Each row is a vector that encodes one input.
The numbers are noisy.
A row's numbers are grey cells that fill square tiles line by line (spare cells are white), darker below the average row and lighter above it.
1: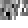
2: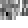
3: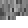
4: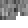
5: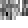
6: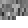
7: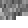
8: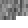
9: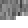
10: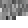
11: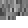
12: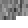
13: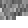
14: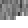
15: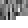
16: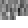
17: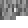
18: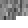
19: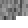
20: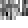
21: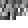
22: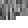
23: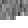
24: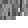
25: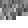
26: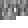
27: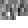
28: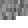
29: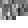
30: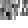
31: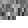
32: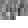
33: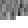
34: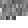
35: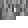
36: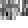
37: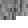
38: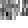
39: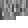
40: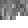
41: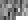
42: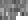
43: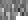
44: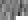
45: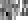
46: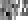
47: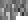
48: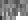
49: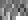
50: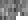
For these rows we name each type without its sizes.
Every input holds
either a fixed value, or a label and a true/false value.
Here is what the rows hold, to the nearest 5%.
About 20% of them hold a fixed value. The rest hold a label and a true/false value.
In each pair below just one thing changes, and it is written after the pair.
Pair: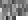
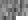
the label
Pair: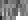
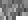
the label
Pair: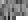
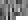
the true/false value
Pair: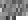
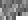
the true/false value
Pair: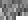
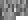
the label
